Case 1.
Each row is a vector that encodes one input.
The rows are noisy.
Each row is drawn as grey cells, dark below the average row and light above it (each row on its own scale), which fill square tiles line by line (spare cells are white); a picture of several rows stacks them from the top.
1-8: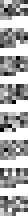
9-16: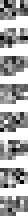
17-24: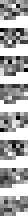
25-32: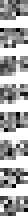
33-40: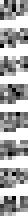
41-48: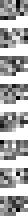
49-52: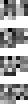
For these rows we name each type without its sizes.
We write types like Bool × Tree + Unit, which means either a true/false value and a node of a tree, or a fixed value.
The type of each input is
Bool × Bool × Bool × Bool.
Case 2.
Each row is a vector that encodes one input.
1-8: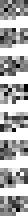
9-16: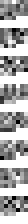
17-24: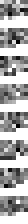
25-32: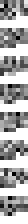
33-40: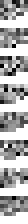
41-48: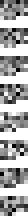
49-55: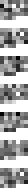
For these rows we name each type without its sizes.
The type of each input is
Bool × Bool × Bool × Bool.
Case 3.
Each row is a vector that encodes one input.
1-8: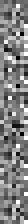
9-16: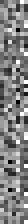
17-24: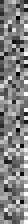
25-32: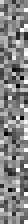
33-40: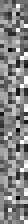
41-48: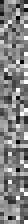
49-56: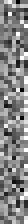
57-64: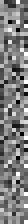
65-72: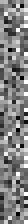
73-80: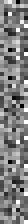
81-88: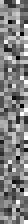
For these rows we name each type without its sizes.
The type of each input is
Label.
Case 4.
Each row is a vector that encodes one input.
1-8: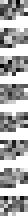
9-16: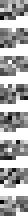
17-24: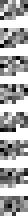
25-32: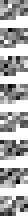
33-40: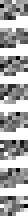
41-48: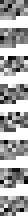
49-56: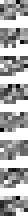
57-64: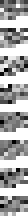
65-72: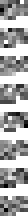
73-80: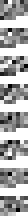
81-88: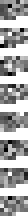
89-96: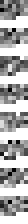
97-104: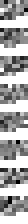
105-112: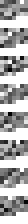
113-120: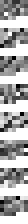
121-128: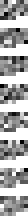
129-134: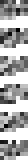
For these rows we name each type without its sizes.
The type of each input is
Circle.
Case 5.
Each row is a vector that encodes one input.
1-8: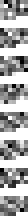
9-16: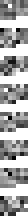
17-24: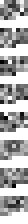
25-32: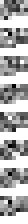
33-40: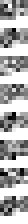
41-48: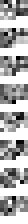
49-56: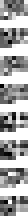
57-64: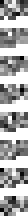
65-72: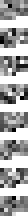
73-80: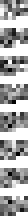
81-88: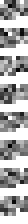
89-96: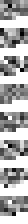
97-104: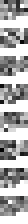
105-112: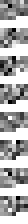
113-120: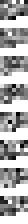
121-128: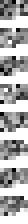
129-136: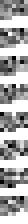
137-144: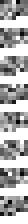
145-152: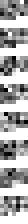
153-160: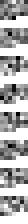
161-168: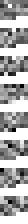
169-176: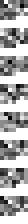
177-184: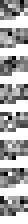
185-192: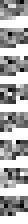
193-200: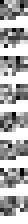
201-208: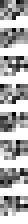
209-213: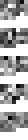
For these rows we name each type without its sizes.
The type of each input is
Line.
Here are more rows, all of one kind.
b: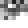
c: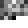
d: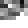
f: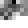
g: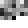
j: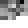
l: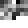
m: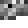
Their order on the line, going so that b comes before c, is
l, b, j, d, m, f, c, g.
